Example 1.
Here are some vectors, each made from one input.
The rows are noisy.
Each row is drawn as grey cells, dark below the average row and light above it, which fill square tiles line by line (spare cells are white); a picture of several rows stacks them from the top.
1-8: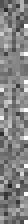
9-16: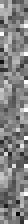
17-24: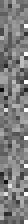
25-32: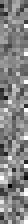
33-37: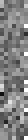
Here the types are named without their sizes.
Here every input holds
a node of a tree.
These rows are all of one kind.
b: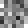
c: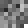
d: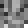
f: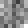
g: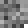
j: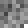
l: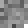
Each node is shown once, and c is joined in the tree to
g.
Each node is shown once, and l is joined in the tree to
f, g and j.
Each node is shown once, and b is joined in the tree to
f.
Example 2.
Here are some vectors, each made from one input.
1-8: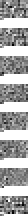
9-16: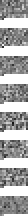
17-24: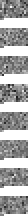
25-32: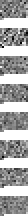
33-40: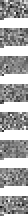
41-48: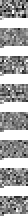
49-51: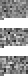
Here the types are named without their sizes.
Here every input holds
either a point on a circle, or a fixed value.
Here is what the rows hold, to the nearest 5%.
About 90% of them hold a point on a circle. The rest hold a fixed value.
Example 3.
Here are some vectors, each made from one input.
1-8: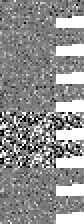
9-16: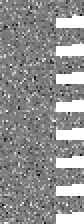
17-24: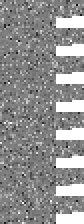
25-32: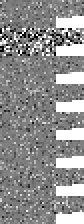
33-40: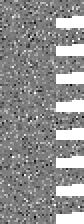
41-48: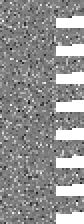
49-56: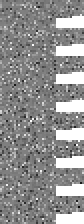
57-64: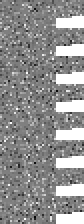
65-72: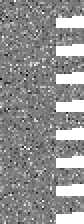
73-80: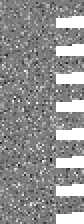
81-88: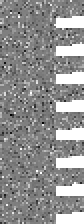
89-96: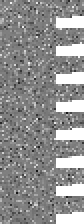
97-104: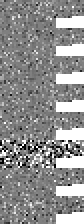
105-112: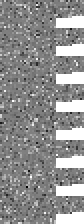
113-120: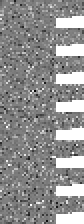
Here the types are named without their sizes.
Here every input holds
either a fixed value, or a node of a tree.
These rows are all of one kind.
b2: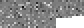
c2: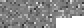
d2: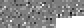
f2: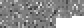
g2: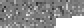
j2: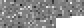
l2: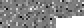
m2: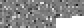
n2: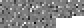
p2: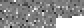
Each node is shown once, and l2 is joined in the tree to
n2.
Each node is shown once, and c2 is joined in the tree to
f2 and j2.
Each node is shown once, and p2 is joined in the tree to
g2.
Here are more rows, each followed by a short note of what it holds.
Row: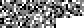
a fixed value
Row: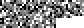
a fixed value
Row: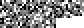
a fixed value
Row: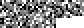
a fixed value
